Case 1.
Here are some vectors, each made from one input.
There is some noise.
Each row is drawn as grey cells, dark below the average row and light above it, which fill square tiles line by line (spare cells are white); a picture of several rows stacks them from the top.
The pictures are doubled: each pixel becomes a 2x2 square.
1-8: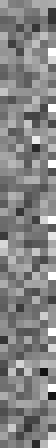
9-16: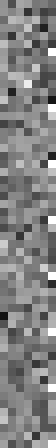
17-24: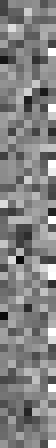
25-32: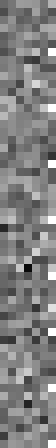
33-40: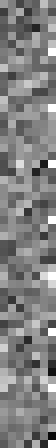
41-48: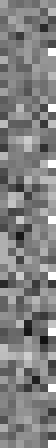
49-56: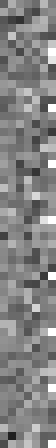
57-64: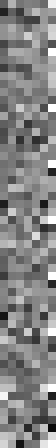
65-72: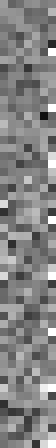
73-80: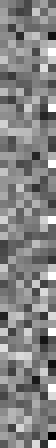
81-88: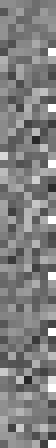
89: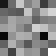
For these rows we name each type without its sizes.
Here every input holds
either a point on a circle and a true/false value, or a label.
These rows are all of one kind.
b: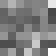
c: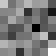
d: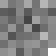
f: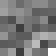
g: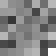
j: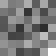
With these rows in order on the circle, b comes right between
c and g.
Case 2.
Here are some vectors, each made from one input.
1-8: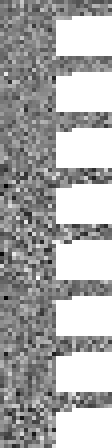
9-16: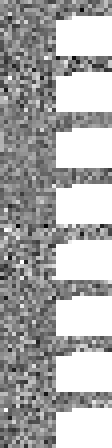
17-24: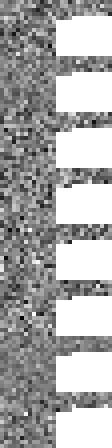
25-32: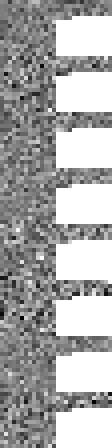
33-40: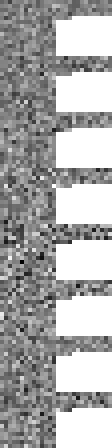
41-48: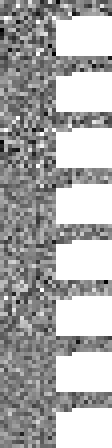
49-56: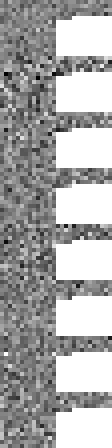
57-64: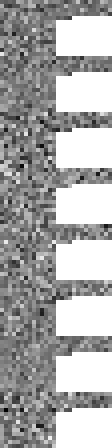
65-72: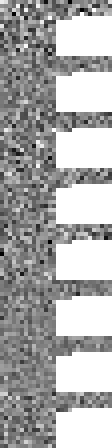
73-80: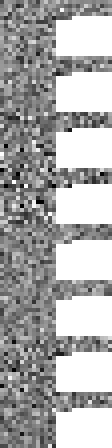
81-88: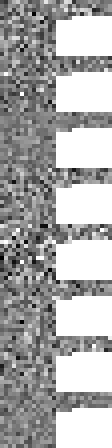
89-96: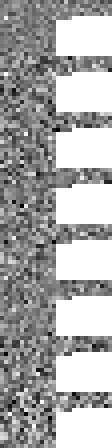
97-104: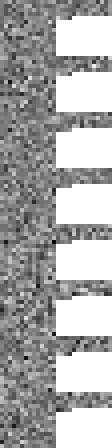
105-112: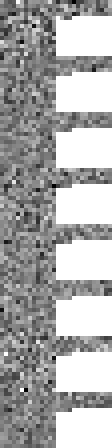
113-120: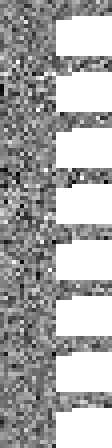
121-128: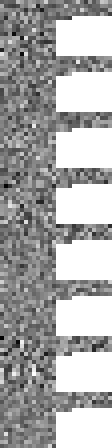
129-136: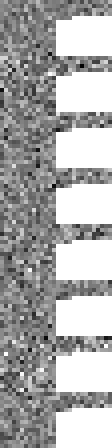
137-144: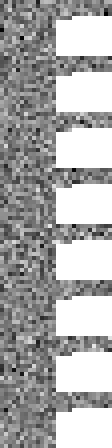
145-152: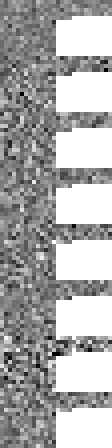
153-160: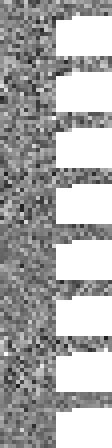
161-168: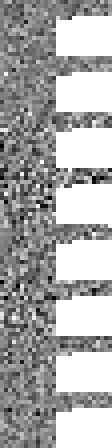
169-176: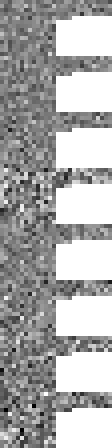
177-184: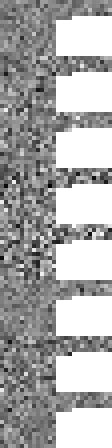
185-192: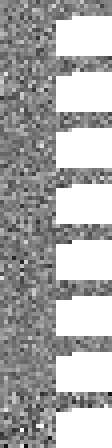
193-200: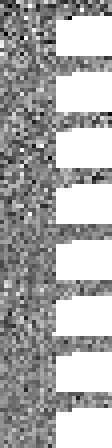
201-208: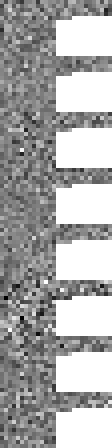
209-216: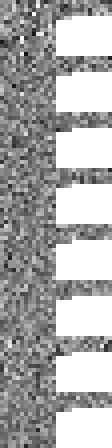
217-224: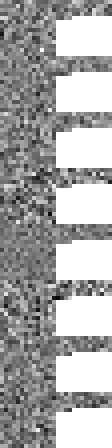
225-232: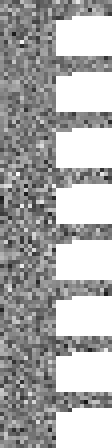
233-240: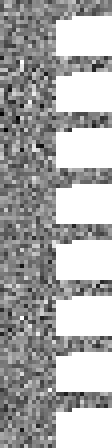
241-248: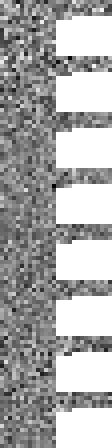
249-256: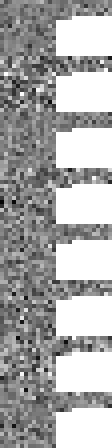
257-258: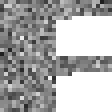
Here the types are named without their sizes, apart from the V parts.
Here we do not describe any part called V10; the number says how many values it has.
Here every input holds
either a point on a circle, or four true/false values and a value of V10.
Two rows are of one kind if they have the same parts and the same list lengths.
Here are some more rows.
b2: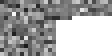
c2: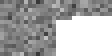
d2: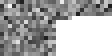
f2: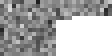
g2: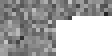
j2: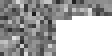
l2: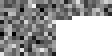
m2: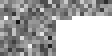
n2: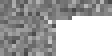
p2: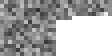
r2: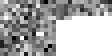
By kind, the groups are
b2, d2, f2, l2, p2
c2, g2, j2, m2, n2, r2

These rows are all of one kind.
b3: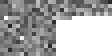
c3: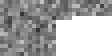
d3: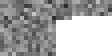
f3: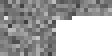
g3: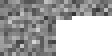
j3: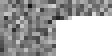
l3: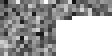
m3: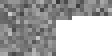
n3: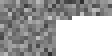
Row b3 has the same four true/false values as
d3 and n3.
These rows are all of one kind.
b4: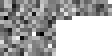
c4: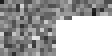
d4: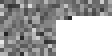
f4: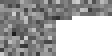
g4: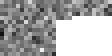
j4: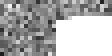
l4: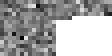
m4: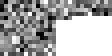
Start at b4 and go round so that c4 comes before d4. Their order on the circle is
b4, c4, d4, f4, l4, g4, j4, m4.
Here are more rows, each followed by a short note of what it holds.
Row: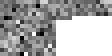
four true/false values and a value of V10
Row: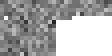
four true/false values and a value of V10
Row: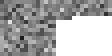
four true/false values and a value of V10
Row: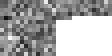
four true/false values and a value of V10
